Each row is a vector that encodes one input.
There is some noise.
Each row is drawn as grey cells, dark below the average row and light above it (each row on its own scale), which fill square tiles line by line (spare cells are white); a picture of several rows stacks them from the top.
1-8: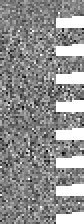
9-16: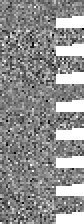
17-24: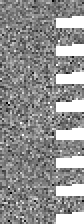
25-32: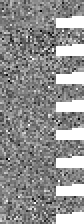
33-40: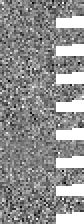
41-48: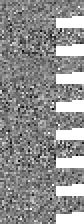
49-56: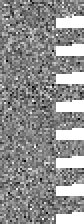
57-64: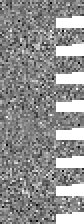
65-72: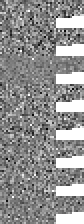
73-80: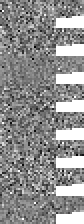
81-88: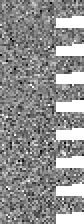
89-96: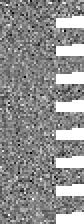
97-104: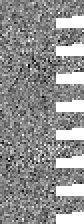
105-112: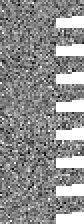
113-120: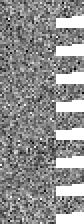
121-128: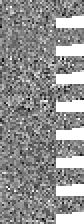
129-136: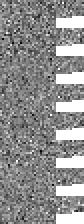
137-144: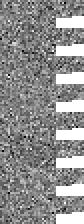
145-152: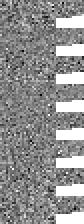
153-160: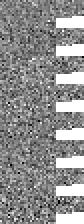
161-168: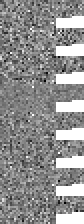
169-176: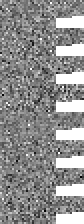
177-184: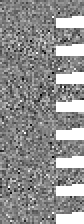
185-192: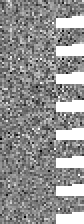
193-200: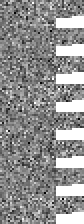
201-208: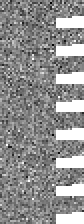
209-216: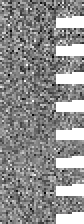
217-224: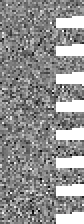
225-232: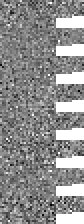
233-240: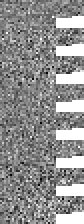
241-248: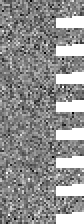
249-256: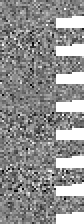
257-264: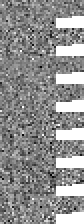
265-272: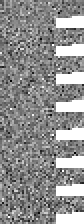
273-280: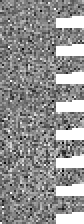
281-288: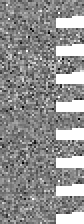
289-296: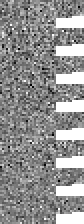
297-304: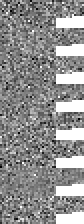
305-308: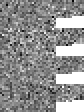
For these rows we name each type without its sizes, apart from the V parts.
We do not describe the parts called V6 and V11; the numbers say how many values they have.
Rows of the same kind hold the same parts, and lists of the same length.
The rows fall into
2 kinds.
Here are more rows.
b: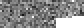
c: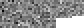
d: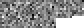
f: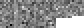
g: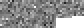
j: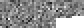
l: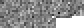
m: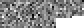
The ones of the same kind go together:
b, c, f, g, j, l
d, m

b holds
a point on each of two lines, a node of a tree, a true/false value, a value of V6 and a value of V11.
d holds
a fixed value.
